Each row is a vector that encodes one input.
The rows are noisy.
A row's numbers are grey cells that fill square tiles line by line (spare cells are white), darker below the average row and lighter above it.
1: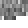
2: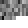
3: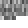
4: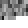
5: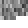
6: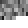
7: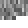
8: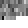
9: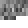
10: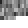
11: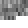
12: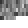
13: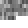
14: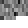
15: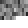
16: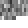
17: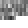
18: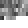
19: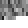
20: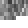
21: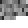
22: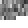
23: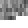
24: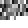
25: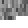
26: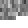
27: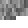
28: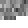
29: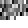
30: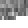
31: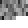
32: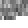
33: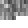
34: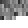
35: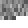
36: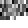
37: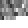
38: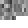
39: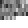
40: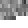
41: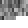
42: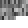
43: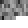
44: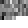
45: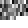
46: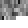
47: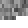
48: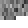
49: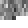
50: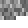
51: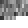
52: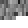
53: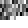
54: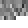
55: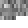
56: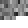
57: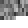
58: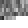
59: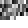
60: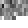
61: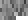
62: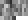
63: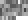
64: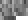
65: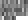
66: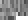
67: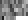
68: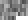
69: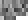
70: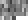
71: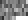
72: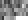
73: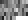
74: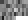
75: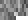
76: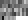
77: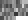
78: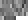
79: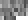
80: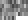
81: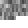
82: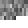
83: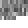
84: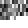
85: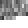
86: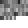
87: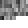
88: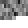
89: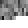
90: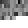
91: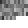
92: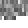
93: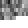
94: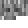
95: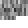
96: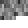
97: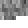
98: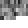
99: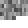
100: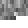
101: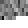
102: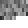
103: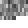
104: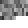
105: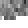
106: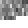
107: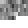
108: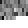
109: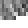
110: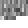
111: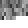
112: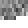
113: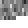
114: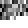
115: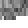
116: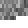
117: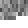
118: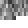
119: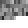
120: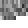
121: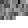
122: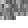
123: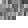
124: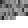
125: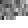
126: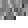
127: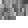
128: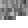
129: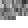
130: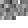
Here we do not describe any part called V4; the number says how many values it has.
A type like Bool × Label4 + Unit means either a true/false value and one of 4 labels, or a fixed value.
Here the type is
List2(Bool × V4).
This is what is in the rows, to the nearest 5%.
All of them are lists of up to two items, each a true/false value and a value of V4: about 5% are empty, 40% hold one and 55% two.
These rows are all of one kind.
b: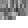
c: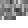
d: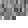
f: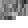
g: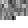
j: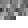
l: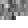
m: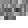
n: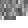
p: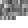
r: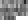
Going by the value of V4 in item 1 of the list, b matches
g, j, l and r.
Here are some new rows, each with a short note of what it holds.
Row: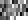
the empty list
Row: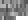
a list of two items
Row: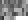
a list of one item
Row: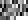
the empty list
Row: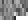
a list of two items
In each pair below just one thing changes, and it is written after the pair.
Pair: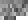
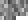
the true/false value in item 1 of the list
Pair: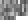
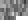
the value of V4 in item 1 of the list
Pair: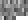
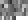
the true/false value in item 1 of the list
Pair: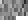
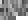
the value of V4 in item 1 of the list
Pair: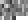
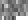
the value of V4 in item 1 of the list
